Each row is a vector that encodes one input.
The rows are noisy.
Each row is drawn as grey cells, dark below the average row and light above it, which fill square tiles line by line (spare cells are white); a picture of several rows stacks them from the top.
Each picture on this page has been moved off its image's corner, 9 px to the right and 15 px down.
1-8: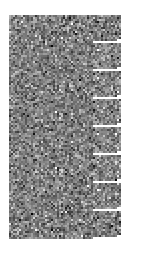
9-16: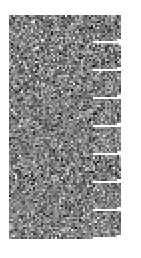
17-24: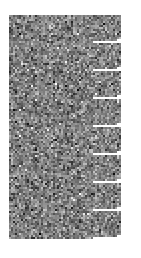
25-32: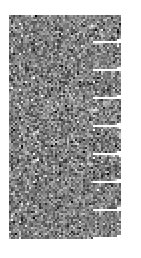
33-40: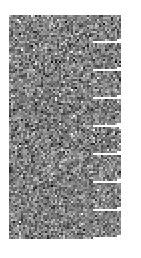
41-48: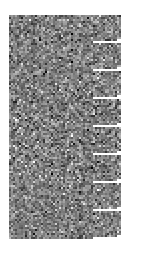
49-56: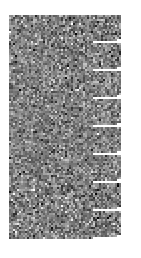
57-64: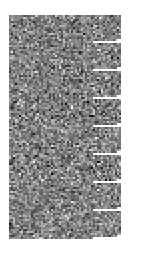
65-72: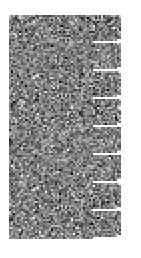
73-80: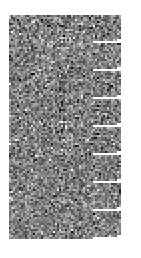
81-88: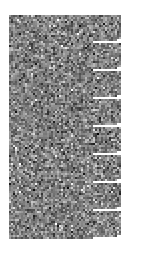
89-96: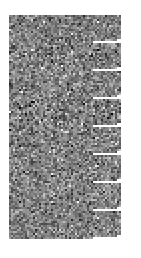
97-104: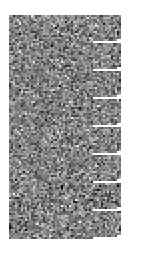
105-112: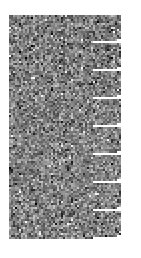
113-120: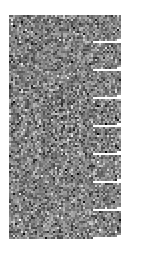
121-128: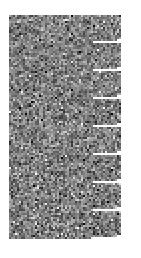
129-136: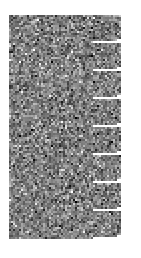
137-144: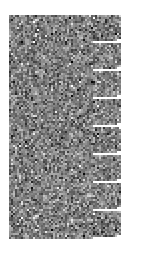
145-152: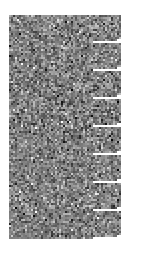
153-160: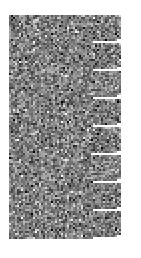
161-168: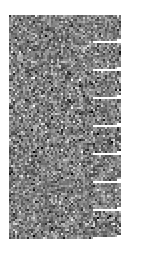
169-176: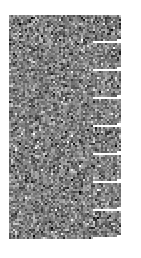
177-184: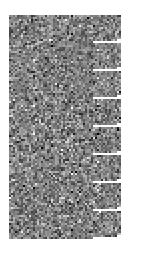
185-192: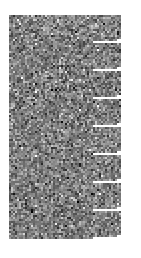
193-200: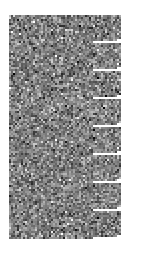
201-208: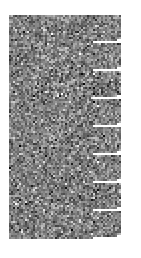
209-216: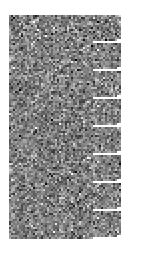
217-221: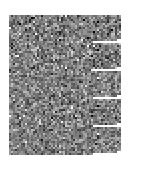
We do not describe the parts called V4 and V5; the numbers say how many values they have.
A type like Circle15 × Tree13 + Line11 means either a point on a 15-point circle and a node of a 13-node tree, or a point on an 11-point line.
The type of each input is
Line7 × (Line7 + V4) + Tree8 × V5.
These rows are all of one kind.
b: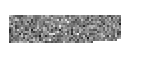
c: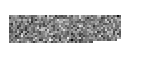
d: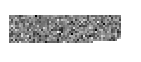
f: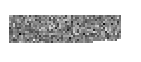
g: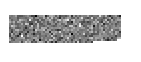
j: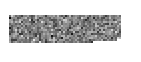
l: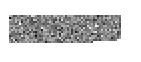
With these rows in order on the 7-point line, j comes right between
f and g.
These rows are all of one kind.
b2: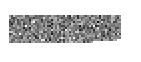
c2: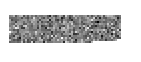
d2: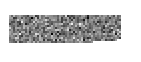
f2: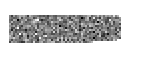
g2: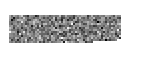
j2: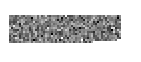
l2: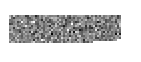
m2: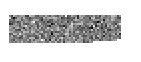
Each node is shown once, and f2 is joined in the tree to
b2.
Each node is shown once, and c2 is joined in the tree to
j2 and m2.
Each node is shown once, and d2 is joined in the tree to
g2, l2 and m2.
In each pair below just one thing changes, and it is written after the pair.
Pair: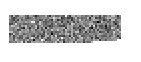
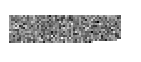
the value of V5
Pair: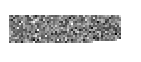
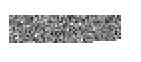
the value of V5
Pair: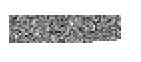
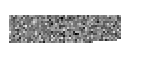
the value of V5
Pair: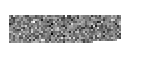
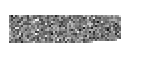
the value of V5
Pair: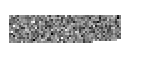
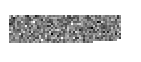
the node of the tree
